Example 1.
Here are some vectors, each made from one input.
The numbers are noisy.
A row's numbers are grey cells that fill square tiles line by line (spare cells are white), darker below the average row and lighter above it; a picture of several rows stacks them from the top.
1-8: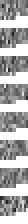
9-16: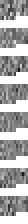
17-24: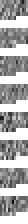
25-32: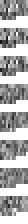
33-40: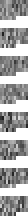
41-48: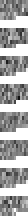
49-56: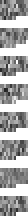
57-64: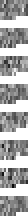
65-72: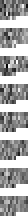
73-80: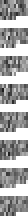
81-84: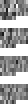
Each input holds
a node of a 13-node tree.
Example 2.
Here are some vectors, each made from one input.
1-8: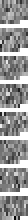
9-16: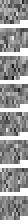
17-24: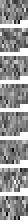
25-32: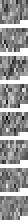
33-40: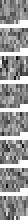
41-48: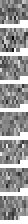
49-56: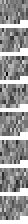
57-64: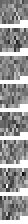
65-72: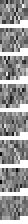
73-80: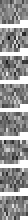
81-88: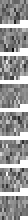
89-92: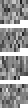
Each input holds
three true/false values.
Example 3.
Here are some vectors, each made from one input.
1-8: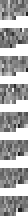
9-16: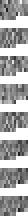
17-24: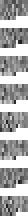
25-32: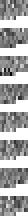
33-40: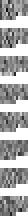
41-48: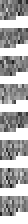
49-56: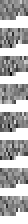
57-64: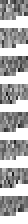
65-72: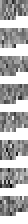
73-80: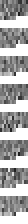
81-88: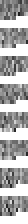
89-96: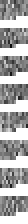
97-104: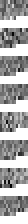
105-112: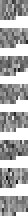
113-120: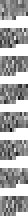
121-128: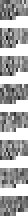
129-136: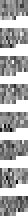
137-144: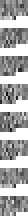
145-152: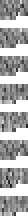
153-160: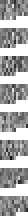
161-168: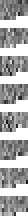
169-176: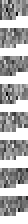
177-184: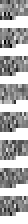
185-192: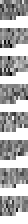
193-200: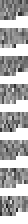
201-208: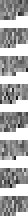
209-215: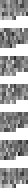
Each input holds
a point on a 9-point circle.
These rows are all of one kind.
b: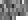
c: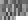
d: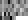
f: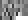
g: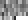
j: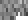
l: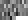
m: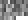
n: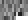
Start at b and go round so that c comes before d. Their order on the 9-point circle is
b, n, c, m, g, j, f, d, l.
